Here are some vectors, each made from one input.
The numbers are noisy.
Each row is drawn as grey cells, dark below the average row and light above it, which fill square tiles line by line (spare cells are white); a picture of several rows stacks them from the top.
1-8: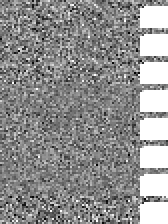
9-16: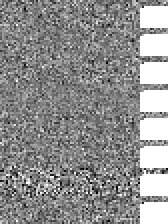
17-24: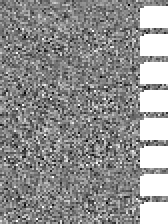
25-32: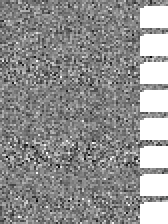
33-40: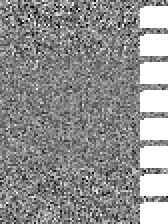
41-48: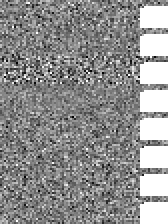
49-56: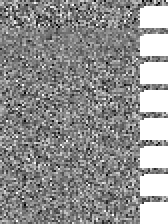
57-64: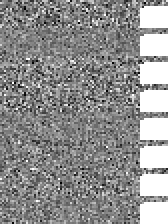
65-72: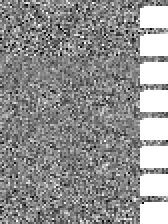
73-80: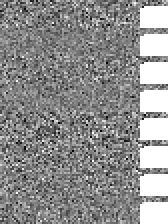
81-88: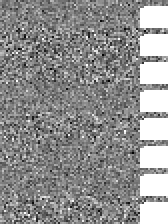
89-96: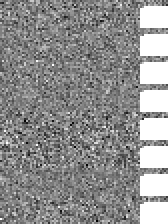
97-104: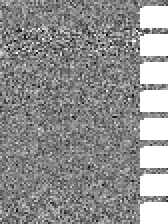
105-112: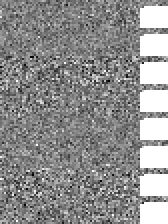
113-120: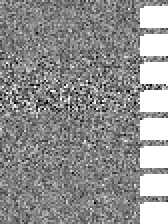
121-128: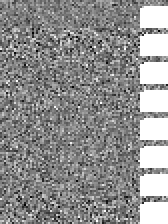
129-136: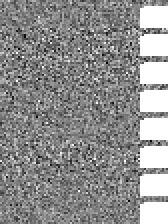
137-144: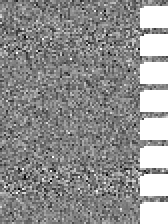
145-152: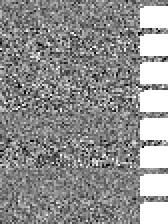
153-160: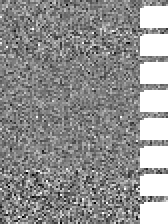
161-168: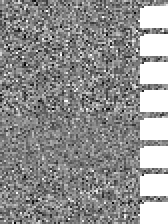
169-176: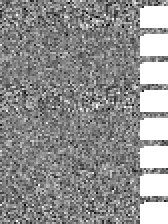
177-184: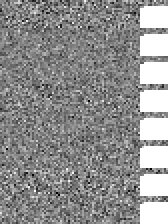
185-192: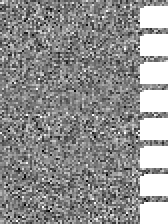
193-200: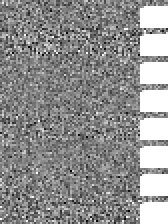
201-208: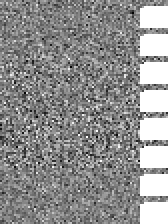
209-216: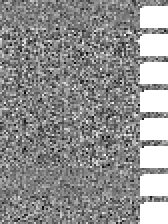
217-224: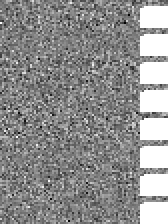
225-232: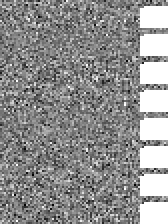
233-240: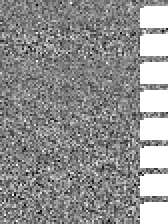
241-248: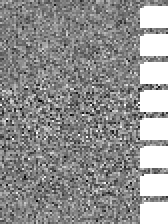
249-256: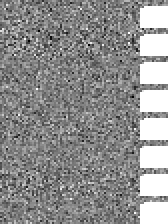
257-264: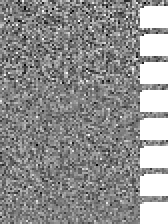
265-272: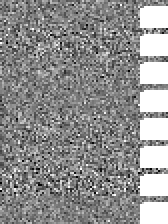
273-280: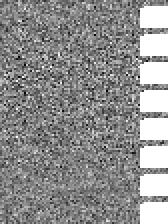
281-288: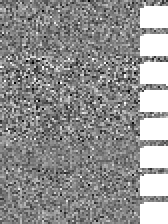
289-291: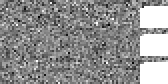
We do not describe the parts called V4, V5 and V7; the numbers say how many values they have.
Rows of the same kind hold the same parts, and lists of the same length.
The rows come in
3 kinds.
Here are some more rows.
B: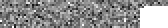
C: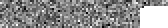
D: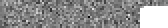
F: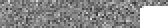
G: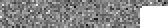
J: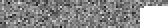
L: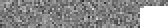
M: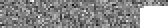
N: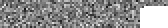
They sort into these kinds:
B
C, N
D, F, G, J, L, M

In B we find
a true/false value and a value of V4.
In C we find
a value of V7.
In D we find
one of 12 labels, a point on a 10-point line and a value of V5.
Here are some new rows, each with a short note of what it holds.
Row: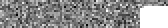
one of 12 labels, a point on a 10-point line and a value of V5
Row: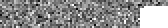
a true/false value and a value of V4
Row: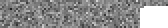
one of 12 labels, a point on a 10-point line and a value of V5
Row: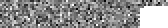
a true/false value and a value of V4
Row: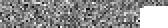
a true/false value and a value of V4
